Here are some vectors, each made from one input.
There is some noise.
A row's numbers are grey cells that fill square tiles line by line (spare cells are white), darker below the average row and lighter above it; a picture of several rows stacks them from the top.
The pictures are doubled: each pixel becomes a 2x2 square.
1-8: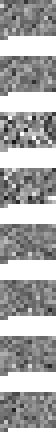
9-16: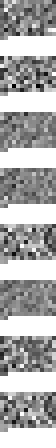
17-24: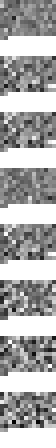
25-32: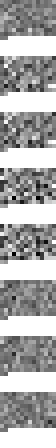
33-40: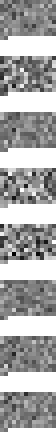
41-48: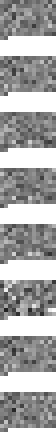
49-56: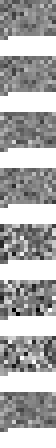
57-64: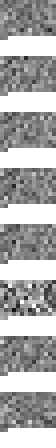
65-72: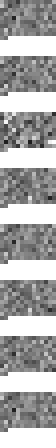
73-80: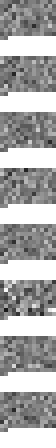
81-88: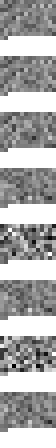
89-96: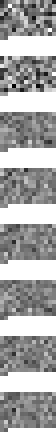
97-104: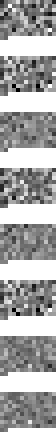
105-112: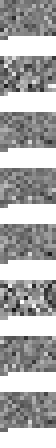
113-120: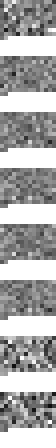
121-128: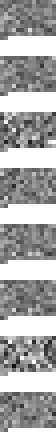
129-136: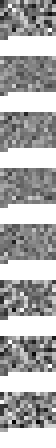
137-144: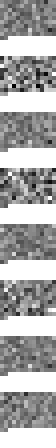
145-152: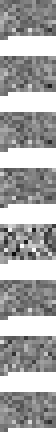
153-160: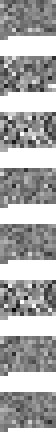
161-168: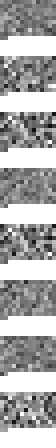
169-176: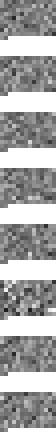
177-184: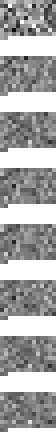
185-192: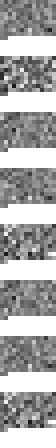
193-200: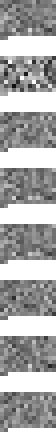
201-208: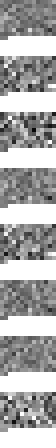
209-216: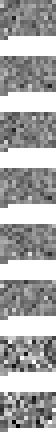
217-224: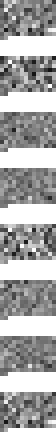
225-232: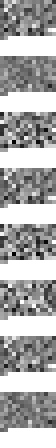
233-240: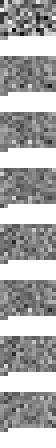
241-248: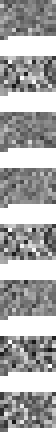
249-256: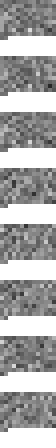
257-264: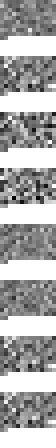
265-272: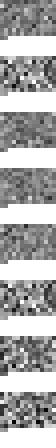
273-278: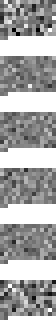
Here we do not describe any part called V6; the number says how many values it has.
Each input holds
either a point on an 8-point circle and a true/false value, or a value of V6.
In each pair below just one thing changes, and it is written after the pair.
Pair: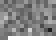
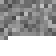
the true/false value
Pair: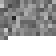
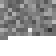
the true/false value
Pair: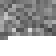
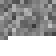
the true/false value
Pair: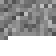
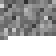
the place on the 8-point circle
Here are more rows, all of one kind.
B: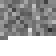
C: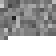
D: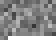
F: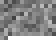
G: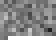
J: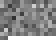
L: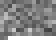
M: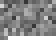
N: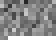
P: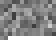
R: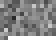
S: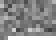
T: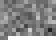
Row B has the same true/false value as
G, L, S and T.
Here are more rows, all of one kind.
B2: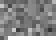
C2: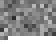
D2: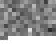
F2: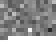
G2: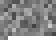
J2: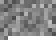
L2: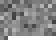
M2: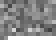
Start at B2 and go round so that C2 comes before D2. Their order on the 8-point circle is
B2, M2, G2, L2, J2, C2, D2, F2.
